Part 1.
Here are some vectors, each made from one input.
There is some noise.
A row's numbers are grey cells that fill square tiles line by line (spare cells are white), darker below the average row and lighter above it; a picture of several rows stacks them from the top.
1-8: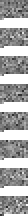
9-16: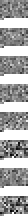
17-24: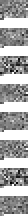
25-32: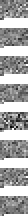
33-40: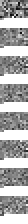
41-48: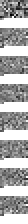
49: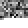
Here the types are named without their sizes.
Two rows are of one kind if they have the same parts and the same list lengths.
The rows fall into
3 kinds.
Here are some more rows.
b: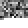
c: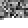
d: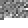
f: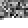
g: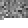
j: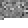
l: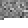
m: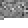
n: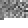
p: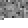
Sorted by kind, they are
b, c, f
d, n
g, j, l, m, p

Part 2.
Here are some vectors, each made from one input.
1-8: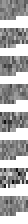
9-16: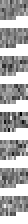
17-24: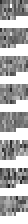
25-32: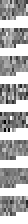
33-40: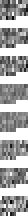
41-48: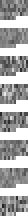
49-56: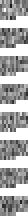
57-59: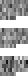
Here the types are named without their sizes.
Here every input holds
a point on a line and a true/false value.
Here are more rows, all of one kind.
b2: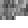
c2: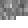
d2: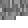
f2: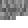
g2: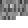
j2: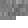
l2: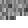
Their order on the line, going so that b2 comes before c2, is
g2, l2, f2, b2, j2, c2, d2.
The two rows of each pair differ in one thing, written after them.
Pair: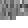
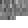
the place on the line
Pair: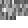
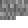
the place on the line
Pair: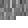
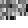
the place on the line
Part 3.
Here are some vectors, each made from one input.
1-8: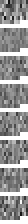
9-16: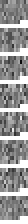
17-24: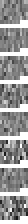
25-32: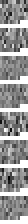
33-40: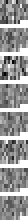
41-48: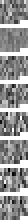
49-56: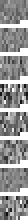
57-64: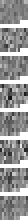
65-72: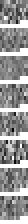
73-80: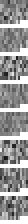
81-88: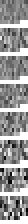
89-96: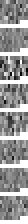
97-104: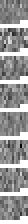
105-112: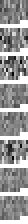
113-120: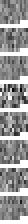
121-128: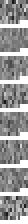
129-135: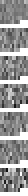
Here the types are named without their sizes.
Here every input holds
a list of points on a line.
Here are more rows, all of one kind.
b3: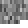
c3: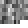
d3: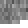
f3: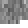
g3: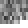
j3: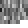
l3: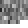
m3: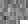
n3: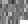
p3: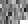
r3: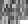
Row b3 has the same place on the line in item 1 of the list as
j3, l3 and p3.
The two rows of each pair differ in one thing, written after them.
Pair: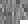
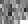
the place on the line in item 1 of the list
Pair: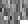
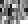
the place on the line in item 1 of the list
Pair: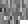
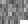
the place on the line in item 1 of the list
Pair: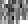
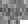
the place on the line in item 2 of the list
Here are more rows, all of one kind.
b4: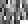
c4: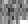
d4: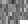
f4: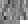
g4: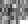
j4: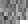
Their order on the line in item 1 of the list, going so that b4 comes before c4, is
b4, g4, c4, j4, f4, d4.
